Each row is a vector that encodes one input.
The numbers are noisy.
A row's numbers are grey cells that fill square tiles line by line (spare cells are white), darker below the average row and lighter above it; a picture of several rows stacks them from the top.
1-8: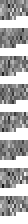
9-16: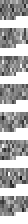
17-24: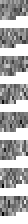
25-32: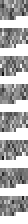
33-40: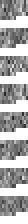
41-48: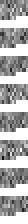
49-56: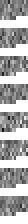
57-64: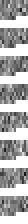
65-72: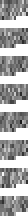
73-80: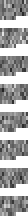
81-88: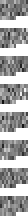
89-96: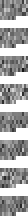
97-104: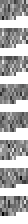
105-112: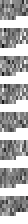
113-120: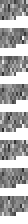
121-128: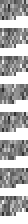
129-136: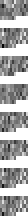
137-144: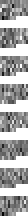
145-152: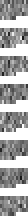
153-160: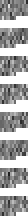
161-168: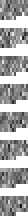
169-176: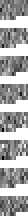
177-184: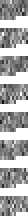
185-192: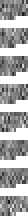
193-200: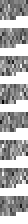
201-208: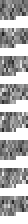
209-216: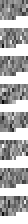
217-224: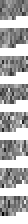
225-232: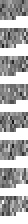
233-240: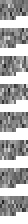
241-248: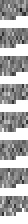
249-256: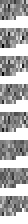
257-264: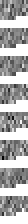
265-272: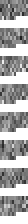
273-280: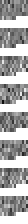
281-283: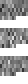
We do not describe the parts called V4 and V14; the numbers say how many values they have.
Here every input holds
one of 8 labels, together with either two labels (each one of 8) and a value of V14, or a value of V4.
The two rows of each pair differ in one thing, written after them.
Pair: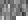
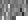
one of the three labels
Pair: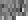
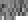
one of the three labels
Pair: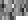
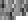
one of the three labels
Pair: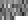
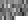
one of the three labels
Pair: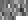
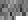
one of the three labels
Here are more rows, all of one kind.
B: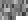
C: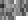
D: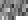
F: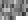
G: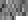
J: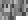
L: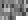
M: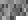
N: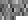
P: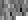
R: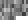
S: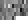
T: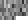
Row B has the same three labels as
F, J, L and R.
